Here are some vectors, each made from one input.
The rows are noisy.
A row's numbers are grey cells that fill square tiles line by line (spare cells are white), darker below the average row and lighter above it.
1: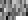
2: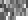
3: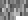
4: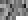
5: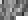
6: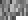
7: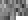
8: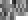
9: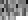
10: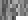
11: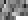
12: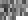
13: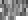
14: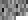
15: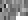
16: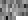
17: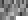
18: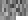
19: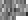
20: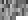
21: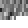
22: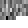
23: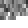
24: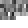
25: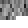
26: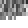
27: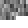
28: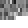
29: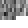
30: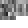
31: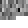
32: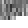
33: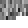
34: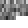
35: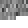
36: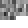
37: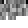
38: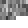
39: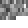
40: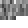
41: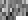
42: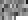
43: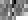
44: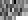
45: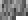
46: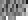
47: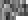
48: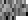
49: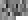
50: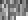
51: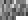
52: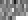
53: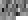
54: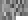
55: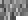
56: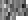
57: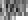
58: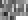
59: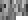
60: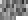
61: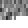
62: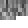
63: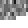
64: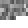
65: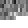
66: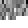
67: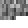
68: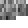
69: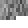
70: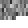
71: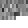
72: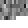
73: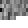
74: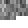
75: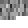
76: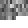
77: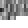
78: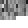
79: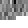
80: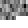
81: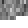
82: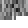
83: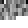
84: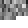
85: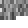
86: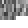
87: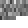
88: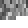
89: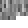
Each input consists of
a point on a 4-point line and a point on a 5-point line, together with either a point on a 9-point circle and a true/false value, or a fixed value.
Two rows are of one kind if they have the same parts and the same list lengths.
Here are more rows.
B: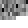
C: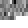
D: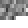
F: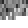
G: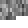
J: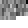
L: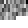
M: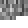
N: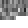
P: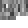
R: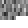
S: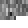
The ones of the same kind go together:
B, D, F, G, J, L, M, N, P, S
C, R

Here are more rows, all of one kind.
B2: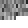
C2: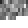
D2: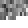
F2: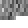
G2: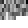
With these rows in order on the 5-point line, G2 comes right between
B2 and F2.
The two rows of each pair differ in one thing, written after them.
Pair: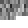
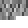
the place on the 4-point line
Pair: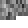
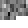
the place on the 4-point line
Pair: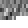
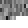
the place on the 4-point line
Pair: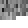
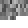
the place on the 5-point line
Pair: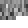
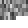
the true/false value
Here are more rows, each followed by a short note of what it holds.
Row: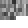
a point on a 4-point line and a point on a 5-point line
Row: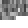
a point on a 9-point circle, a point on a 4-point line, a point on a 5-point line and a true/false value
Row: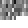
a point on a 4-point line and a point on a 5-point line
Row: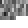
a point on a 4-point line and a point on a 5-point line
